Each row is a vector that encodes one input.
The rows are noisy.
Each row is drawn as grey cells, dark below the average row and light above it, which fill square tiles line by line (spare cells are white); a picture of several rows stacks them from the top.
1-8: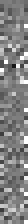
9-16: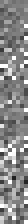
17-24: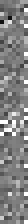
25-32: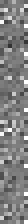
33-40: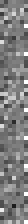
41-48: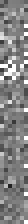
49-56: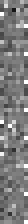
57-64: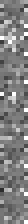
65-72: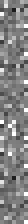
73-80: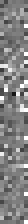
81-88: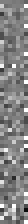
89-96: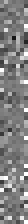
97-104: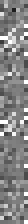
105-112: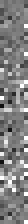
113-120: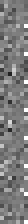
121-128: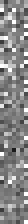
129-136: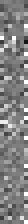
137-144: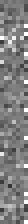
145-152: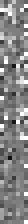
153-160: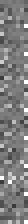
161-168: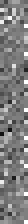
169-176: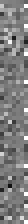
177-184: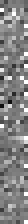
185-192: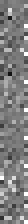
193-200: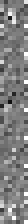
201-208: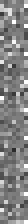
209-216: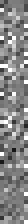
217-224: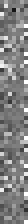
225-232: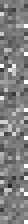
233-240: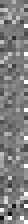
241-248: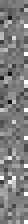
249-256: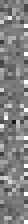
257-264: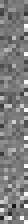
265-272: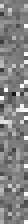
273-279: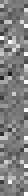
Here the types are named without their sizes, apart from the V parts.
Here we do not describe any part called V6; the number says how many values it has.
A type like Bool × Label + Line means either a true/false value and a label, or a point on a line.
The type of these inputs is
List(Bool × V6).
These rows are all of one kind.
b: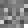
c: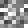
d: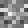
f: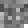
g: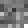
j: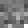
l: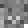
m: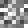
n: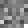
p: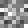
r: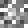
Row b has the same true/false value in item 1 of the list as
f, l and n.
